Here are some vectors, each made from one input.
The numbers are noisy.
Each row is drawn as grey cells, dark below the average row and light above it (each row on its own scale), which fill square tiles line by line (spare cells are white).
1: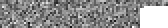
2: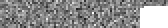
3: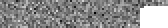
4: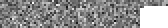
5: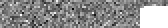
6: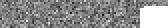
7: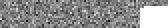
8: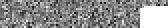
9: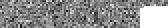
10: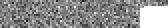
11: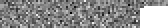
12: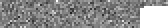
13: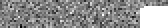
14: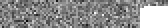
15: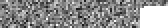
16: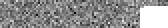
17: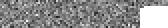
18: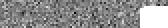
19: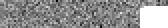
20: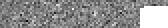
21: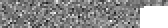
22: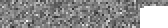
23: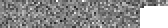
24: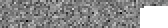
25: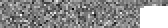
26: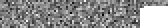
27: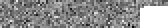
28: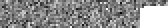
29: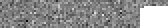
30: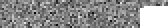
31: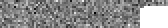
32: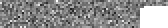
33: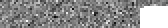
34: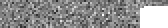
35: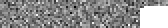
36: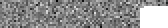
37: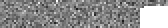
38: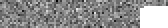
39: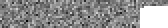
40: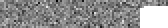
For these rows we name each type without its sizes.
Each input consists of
a point on a line and a true/false value.
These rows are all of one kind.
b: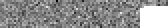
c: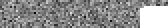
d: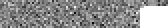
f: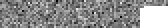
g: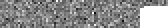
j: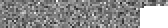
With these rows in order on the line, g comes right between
c and j.
